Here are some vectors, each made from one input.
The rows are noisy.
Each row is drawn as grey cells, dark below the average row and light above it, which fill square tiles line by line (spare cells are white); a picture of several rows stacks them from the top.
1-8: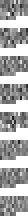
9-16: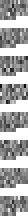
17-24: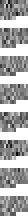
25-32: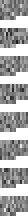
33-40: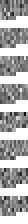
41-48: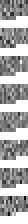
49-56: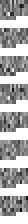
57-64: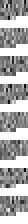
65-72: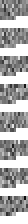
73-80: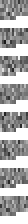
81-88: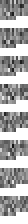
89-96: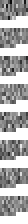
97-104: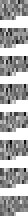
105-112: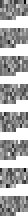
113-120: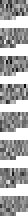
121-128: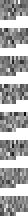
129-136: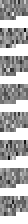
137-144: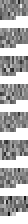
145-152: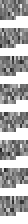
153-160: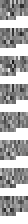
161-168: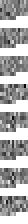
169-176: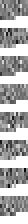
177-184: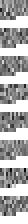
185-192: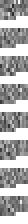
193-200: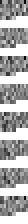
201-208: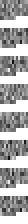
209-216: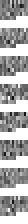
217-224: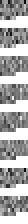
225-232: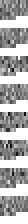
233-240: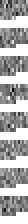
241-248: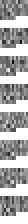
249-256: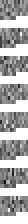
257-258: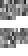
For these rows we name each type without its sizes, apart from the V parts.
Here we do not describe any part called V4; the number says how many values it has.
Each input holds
either a point on a circle, or a point on each of three lines, or a value of V4.
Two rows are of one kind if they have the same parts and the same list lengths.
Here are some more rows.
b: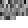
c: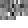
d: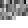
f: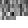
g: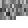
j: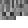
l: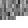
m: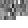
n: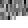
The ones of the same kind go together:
b, d, n
c, f, j, m
g, l

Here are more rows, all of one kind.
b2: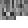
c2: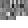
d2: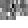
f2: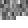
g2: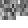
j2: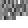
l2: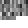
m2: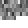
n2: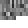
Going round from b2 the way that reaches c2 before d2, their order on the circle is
b2, n2, c2, d2, j2, g2, m2, f2, l2.
